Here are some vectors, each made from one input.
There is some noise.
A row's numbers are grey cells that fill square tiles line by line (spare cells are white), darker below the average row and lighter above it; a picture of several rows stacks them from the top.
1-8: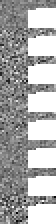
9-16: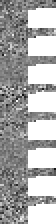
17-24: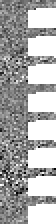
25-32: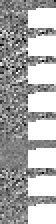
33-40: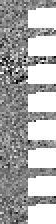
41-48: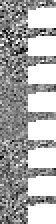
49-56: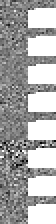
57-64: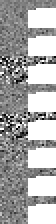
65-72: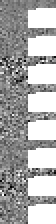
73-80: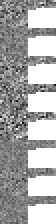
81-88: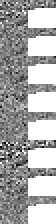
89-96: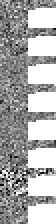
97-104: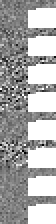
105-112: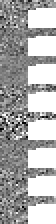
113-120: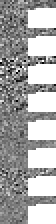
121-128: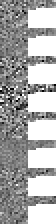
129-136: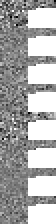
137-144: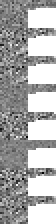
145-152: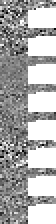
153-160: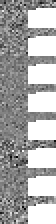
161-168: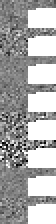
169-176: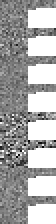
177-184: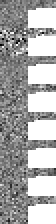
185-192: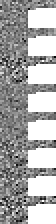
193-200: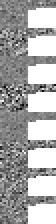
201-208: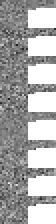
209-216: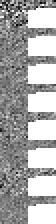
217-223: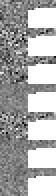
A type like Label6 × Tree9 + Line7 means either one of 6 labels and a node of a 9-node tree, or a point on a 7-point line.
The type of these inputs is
Bool × Bool × Bool × Bool × Line14 + Line13.
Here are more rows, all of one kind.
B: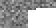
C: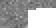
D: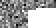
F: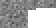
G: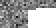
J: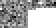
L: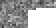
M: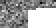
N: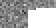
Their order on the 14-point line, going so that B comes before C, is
G, M, D, L, F, B, J, C, N.
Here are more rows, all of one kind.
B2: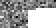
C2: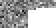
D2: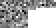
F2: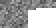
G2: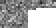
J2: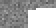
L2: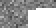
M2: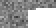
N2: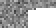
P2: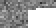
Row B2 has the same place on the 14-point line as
M2 and P2.
